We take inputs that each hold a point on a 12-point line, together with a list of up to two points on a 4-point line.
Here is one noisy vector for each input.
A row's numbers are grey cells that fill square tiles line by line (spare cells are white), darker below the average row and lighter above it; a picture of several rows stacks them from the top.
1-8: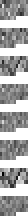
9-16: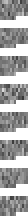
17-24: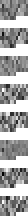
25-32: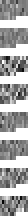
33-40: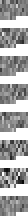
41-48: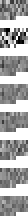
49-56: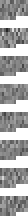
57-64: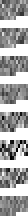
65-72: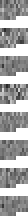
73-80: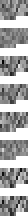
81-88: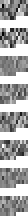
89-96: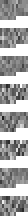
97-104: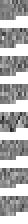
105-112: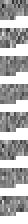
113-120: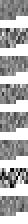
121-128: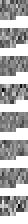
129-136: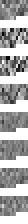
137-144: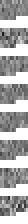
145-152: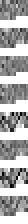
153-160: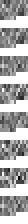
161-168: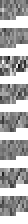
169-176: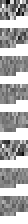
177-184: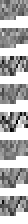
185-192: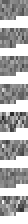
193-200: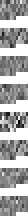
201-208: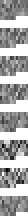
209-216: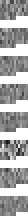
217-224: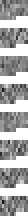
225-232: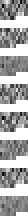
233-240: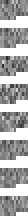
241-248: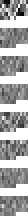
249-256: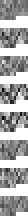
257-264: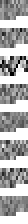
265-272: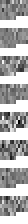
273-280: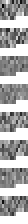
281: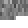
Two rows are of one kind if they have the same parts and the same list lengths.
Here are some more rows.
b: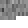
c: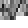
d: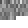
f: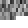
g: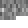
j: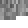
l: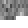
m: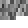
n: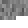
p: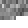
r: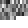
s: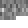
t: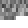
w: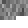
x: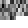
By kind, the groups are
b, c, l, n, w, x
d, m, p, r
f, g, j, s, t

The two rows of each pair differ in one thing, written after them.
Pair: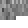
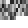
the place on the 12-point line
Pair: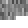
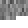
the place on the 12-point line
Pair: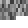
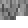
the place on the 12-point line
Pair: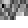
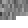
the place on the 4-point line in item 2 of the list
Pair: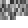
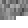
the place on the 4-point line in item 1 of the list
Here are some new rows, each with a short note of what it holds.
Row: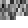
a point on a 12-point line, together with a list of two items
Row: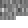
a point on a 12-point line, together with the empty list
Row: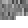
a point on a 12-point line, together with a list of two items
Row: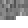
a point on a 12-point line, together with a list of one item
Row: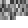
a point on a 12-point line, together with a list of one item
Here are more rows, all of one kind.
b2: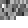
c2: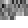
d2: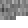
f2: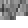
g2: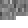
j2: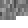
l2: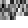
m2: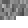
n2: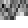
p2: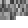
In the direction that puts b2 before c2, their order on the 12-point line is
p2, l2, m2, b2, f2, d2, n2, j2, g2, c2.
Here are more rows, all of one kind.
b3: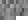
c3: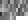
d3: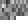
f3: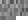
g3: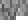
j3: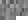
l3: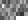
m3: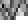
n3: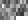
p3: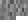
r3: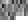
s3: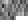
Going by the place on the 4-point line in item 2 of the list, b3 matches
n3 and p3.
